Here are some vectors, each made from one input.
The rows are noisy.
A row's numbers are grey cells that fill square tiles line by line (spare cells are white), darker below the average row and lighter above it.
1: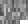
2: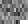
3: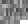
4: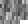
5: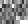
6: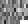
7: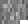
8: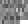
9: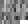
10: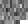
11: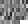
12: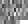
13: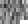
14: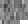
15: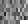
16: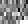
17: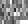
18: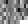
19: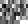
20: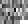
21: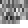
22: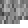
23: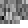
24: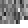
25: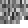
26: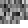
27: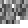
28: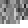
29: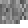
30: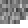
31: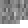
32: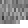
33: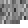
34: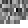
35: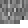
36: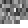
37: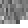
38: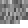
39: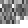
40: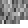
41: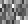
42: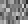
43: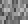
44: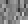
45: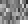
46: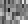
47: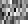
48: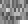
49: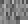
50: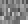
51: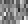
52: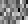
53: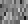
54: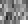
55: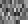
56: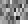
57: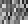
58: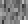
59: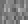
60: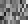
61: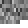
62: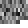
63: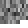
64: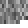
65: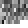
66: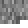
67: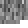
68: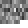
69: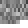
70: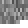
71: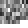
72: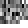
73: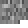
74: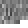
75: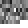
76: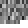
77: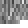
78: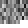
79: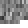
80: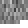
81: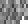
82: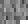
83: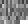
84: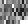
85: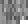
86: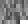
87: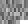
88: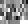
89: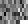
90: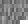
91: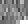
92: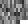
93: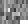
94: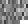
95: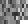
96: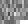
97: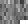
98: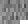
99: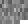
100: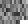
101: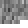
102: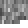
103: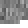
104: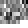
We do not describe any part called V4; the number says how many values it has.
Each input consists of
a list of up to two items, each a true/false value and a value of V4.
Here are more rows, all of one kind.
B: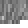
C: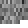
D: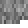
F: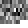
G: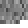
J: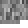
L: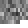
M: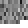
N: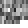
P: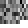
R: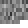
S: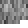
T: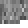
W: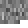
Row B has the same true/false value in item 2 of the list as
G, J, M and P.
